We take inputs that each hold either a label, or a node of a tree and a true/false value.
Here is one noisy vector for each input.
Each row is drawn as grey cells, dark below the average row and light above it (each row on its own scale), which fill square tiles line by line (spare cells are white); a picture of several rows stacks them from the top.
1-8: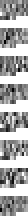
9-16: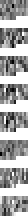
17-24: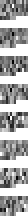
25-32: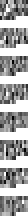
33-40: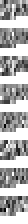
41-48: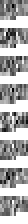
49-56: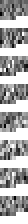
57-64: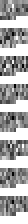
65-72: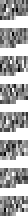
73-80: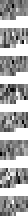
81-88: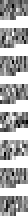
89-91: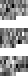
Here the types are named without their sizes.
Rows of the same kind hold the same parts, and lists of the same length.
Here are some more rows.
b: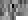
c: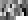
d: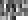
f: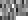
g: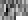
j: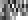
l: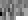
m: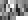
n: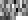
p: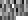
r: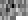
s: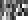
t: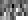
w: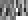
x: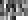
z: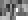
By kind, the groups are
b, d, g, l, r, s, t, w, x, z
c, f, j, m, n, p

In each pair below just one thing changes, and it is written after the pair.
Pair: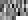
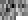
the true/false value
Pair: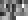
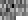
the true/false value
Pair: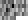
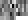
the node of the tree
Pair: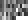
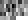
the node of the tree
